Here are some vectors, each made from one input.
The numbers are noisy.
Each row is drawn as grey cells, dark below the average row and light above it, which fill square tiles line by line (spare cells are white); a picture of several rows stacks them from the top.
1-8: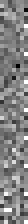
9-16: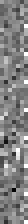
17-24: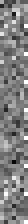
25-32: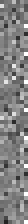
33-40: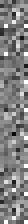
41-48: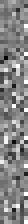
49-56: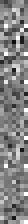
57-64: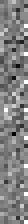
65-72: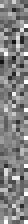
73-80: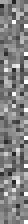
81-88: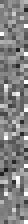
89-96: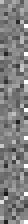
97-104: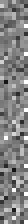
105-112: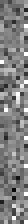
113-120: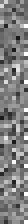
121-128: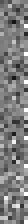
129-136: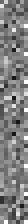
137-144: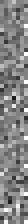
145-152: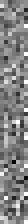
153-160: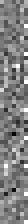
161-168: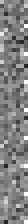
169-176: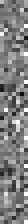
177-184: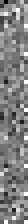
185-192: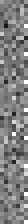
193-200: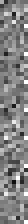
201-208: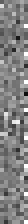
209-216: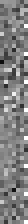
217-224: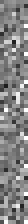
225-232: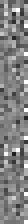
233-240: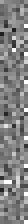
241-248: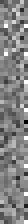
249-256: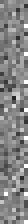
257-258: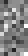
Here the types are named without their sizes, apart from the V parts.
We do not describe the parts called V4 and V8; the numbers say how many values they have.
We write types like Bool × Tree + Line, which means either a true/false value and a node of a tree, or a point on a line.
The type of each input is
(Line × (Tree + Unit) + V4) × V8.
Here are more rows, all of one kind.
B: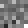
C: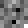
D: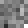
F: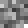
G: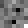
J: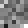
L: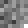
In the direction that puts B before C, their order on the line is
J, B, D, F, L, G, C.
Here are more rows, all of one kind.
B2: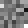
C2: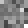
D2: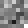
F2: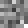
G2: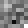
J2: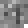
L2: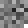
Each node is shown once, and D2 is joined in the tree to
B2 and F2.
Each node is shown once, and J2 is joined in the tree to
B2 and G2.
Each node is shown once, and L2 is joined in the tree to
C2.
